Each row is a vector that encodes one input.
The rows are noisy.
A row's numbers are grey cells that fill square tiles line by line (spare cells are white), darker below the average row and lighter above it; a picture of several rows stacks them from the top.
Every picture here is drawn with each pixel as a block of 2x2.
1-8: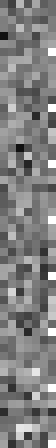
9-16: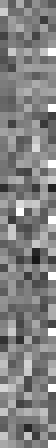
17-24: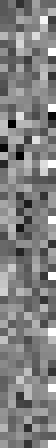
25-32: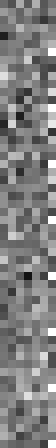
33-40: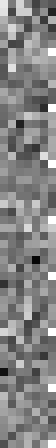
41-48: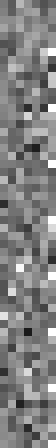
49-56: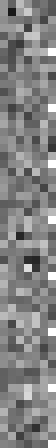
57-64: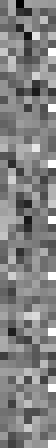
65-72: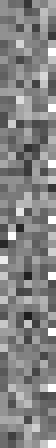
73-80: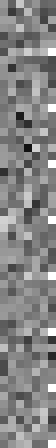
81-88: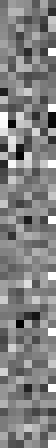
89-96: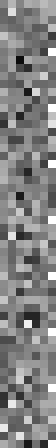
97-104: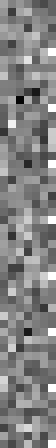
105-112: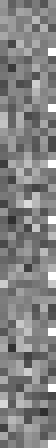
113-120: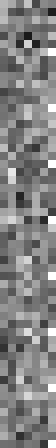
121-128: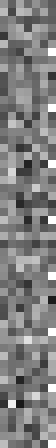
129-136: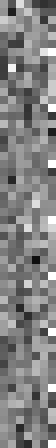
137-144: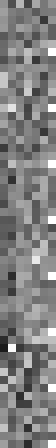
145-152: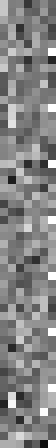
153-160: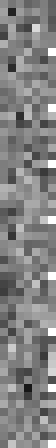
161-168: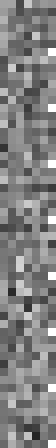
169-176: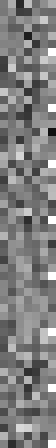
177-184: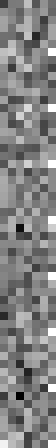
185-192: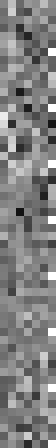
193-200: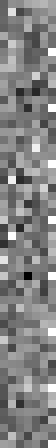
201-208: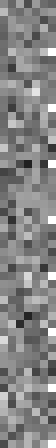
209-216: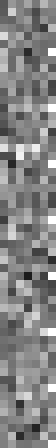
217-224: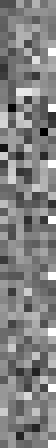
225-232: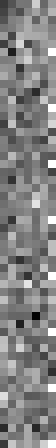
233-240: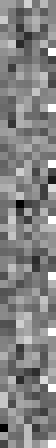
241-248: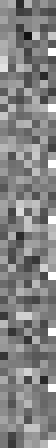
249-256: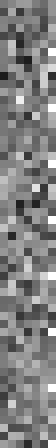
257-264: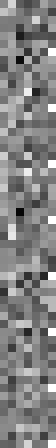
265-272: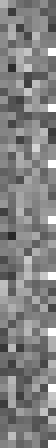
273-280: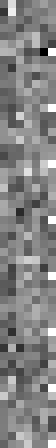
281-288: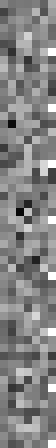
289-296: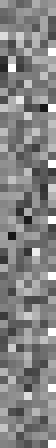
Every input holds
a node of an 11-node tree, together with either a point on an 11-point circle, or one of 11 labels.
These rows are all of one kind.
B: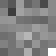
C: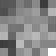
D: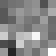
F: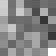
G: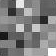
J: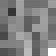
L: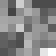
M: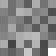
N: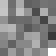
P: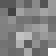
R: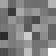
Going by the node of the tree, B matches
C and P.
